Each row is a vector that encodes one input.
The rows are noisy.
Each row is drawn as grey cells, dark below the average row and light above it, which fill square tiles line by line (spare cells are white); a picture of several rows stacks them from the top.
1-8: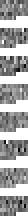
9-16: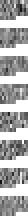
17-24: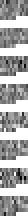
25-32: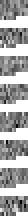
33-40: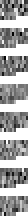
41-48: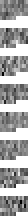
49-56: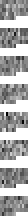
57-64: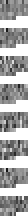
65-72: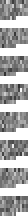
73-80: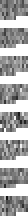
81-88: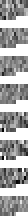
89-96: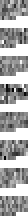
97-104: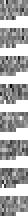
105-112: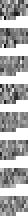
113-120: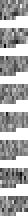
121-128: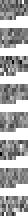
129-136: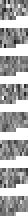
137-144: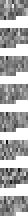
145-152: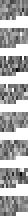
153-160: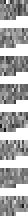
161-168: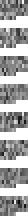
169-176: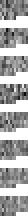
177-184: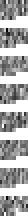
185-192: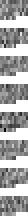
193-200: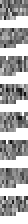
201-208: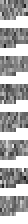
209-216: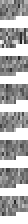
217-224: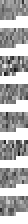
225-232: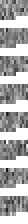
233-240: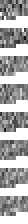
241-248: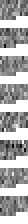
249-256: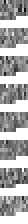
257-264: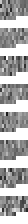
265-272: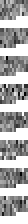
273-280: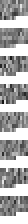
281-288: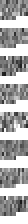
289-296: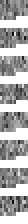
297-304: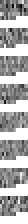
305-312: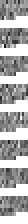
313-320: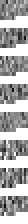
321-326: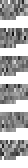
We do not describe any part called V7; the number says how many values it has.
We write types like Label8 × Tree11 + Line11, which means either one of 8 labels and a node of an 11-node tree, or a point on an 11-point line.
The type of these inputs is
(Bool × Bool × Bool × Bool + V7) × (Tree11 + Unit).
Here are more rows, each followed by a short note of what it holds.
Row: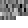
a value of V7
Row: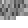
a node of an 11-node tree and four true/false values
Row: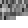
a node of an 11-node tree and four true/false values
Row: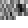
a node of an 11-node tree and a value of V7
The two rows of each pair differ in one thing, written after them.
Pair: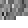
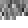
the node of the tree
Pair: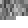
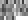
one of the four true/false values
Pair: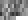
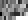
the node of the tree
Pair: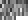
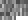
one of the four true/false values
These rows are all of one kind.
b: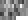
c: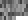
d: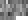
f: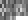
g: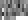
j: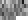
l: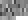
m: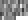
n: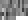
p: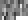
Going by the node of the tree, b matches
m and p.
